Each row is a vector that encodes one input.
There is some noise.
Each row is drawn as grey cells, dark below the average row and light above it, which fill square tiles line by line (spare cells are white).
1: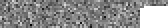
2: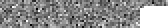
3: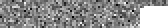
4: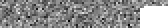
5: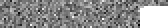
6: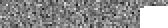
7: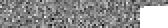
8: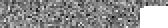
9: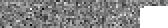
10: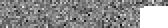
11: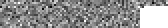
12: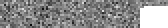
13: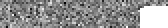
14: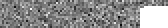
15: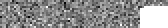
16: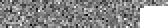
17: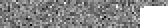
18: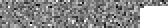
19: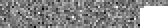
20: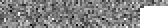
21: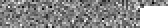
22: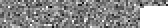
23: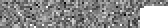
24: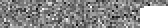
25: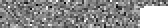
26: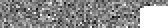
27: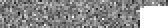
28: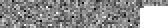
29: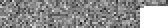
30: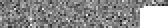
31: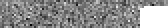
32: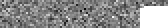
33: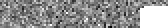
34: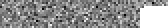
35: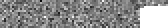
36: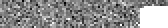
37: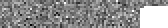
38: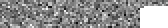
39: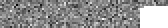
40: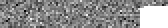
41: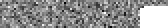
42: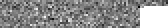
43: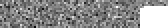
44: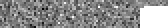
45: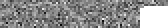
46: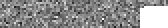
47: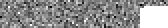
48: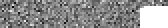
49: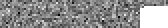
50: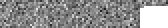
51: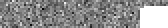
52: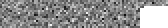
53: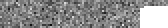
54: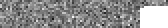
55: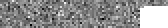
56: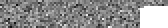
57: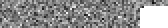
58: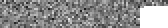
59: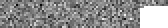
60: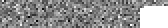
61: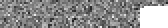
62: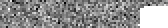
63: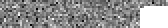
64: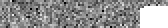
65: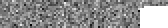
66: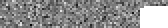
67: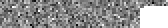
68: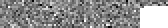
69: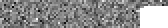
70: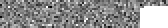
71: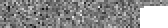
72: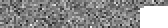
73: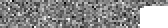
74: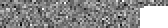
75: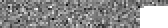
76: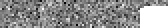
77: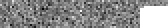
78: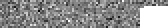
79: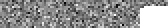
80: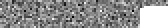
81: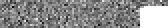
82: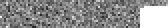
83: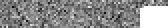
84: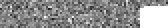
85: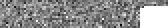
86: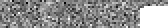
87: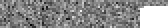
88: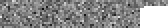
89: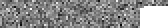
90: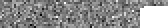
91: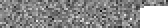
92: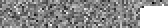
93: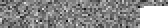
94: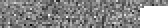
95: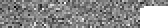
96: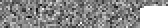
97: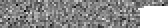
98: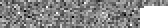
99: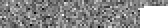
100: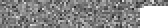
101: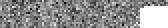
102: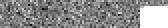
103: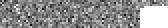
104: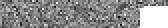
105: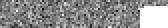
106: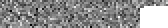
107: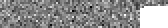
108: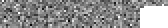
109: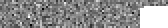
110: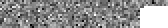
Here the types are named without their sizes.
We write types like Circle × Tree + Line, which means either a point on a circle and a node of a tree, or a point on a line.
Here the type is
(Circle + Unit) × (Line + Tree).
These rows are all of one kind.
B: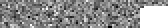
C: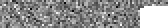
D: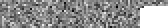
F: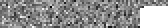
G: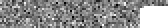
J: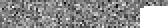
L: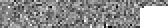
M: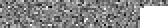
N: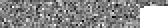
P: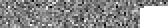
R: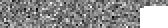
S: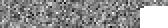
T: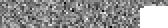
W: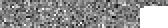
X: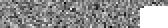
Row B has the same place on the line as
D, F, T and X.
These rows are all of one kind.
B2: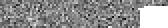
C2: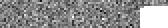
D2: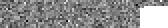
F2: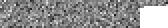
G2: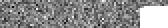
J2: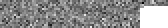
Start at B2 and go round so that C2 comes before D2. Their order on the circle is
B2, J2, C2, F2, G2, D2.
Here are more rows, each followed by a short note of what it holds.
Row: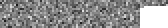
a point on a circle and a node of a tree
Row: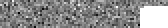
a node of a tree
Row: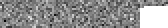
a point on a circle and a node of a tree
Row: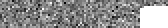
a point on a circle and a point on a line
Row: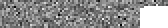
a point on a circle and a node of a tree
